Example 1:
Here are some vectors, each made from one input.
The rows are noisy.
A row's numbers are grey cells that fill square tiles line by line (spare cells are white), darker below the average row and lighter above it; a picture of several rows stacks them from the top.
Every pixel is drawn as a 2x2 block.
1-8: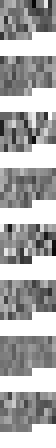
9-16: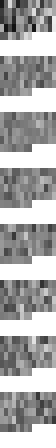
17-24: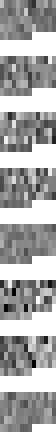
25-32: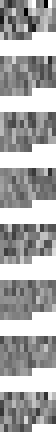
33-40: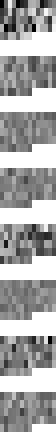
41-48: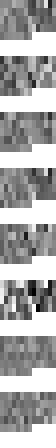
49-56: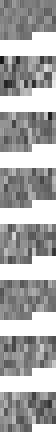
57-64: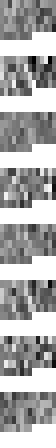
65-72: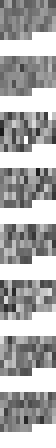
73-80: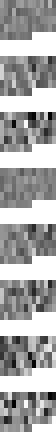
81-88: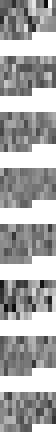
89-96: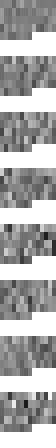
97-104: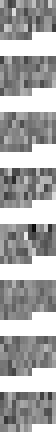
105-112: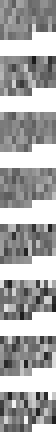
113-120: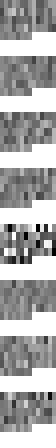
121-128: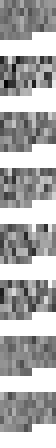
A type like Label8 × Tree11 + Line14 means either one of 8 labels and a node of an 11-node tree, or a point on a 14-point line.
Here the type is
Bool × Circle6 × Tree12.
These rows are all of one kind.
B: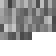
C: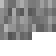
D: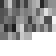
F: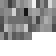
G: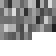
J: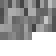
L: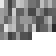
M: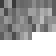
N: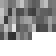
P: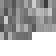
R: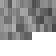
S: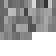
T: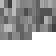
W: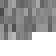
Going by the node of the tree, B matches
C, L, S and W.
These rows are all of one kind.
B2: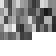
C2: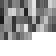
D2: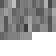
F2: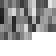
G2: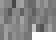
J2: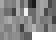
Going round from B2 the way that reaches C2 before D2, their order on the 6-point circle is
B2, J2, F2, G2, C2, D2.
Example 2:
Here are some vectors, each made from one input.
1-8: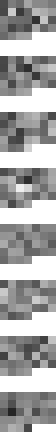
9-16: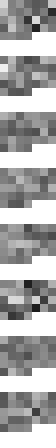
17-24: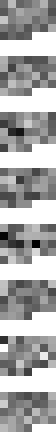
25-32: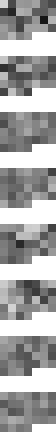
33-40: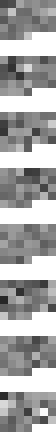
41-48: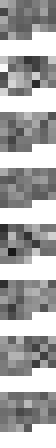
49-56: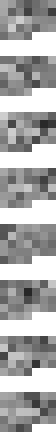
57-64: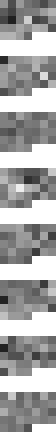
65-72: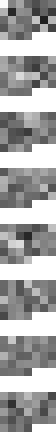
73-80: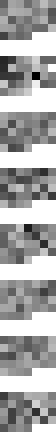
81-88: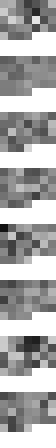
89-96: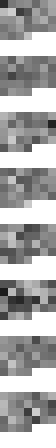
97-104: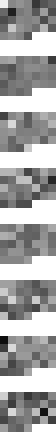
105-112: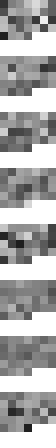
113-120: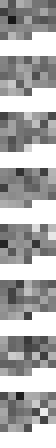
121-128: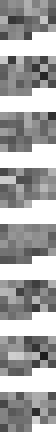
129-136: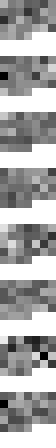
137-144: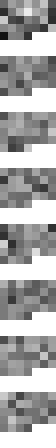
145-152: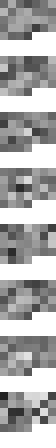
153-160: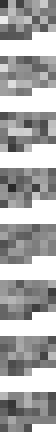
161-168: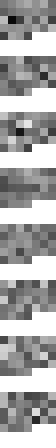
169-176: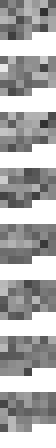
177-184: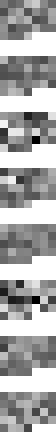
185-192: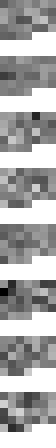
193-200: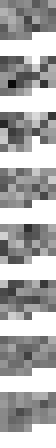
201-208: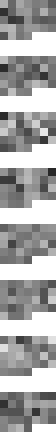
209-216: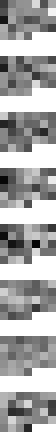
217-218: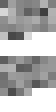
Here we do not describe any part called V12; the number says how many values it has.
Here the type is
Bool × Line5 × V12.
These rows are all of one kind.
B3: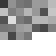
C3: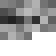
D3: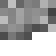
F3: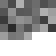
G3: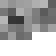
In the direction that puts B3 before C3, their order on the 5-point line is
B3, C3, D3, F3, G3.
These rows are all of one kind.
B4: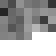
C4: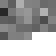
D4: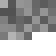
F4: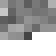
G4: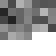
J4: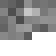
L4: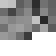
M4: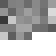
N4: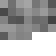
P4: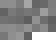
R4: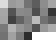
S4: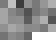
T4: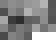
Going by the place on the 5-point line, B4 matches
L4 and T4.
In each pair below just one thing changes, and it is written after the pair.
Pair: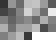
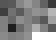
the place on the 5-point line
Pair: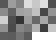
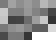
the place on the 5-point line
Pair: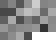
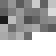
the value of V12
